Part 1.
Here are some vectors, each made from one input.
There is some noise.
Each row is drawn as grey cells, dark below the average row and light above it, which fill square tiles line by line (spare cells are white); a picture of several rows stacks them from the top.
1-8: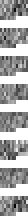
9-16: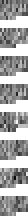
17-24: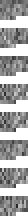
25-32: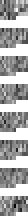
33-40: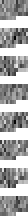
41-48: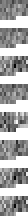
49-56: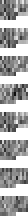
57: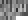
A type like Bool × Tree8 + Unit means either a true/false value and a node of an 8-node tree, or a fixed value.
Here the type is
Line6.
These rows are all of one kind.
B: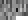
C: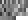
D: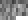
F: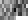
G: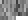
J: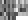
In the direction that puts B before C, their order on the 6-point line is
F, G, B, D, C, J.
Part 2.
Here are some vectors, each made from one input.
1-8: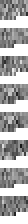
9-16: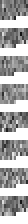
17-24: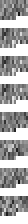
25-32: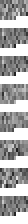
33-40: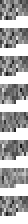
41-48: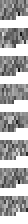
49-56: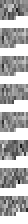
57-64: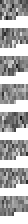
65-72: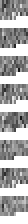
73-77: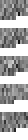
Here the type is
Line9.
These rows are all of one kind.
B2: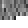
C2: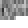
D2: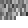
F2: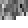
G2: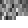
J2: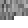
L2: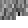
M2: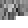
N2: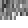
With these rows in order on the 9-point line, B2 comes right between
F2 and L2.
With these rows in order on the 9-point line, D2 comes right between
G2 and N2.
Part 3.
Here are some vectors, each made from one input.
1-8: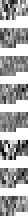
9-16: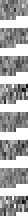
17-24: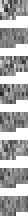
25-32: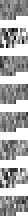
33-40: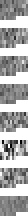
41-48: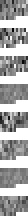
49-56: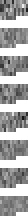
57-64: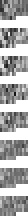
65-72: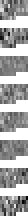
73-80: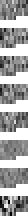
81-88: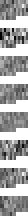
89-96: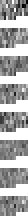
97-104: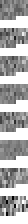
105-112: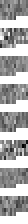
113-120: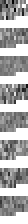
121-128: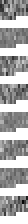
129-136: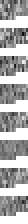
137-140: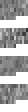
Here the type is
Bool × Bool × Bool + Unit.
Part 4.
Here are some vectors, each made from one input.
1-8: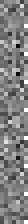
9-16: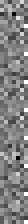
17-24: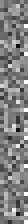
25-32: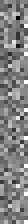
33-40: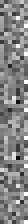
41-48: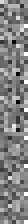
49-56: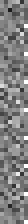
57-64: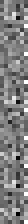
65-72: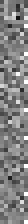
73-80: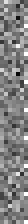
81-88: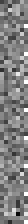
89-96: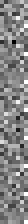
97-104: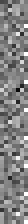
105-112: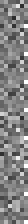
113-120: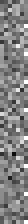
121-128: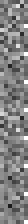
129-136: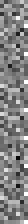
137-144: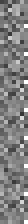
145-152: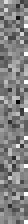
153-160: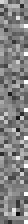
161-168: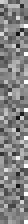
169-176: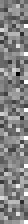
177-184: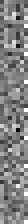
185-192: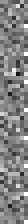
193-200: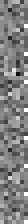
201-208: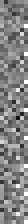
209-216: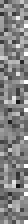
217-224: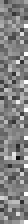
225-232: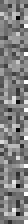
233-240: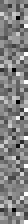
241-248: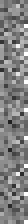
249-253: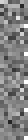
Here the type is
Circle14.
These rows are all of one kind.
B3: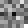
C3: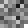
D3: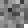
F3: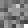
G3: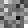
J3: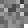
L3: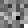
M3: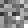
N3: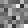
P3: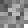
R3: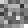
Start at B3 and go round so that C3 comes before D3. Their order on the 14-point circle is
B3, R3, N3, F3, P3, L3, G3, C3, J3, D3, M3.
